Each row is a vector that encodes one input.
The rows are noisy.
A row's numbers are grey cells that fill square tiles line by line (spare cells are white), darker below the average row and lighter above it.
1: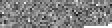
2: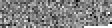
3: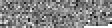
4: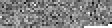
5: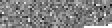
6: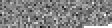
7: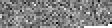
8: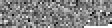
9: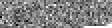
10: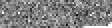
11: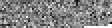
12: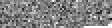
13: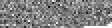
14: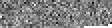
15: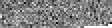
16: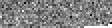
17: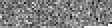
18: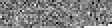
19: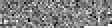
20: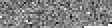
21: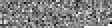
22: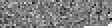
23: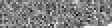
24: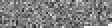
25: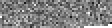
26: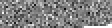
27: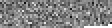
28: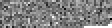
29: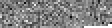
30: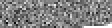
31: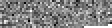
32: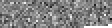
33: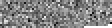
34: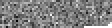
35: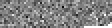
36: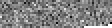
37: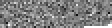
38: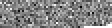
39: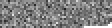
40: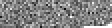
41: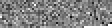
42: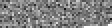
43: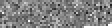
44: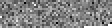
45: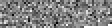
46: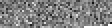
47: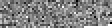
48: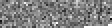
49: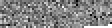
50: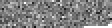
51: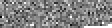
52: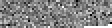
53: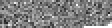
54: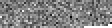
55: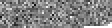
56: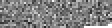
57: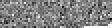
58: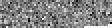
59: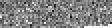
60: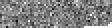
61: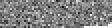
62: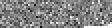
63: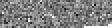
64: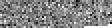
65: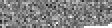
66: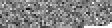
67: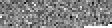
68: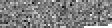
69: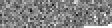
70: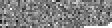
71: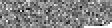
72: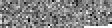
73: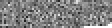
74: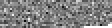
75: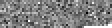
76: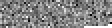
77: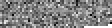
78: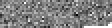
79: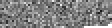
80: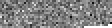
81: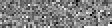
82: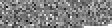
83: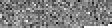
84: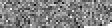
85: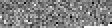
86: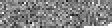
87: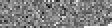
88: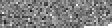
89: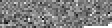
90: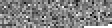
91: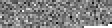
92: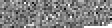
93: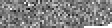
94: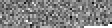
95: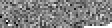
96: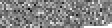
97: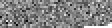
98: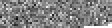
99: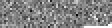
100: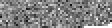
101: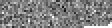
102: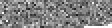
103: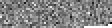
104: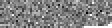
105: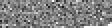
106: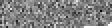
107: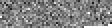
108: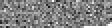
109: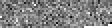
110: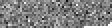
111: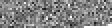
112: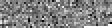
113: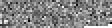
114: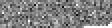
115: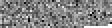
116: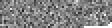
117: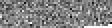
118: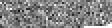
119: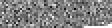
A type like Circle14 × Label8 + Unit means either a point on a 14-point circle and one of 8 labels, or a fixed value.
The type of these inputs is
(Circle5 × Circle5 + Unit) × (Line5 + Line6).
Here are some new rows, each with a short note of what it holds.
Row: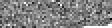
a point on each of two 5-point circles and a point on a 6-point line
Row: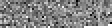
a point on a 5-point line
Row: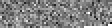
a point on a 6-point line
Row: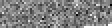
a point on each of two 5-point circles and a point on a 6-point line
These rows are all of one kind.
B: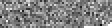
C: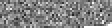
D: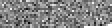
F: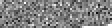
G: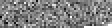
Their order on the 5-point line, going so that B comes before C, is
D, B, F, C, G.
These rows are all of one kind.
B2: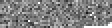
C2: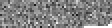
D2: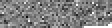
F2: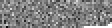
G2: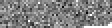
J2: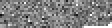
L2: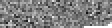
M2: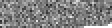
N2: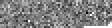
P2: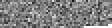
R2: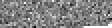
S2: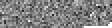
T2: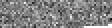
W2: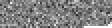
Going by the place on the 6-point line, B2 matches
C2, M2 and N2.
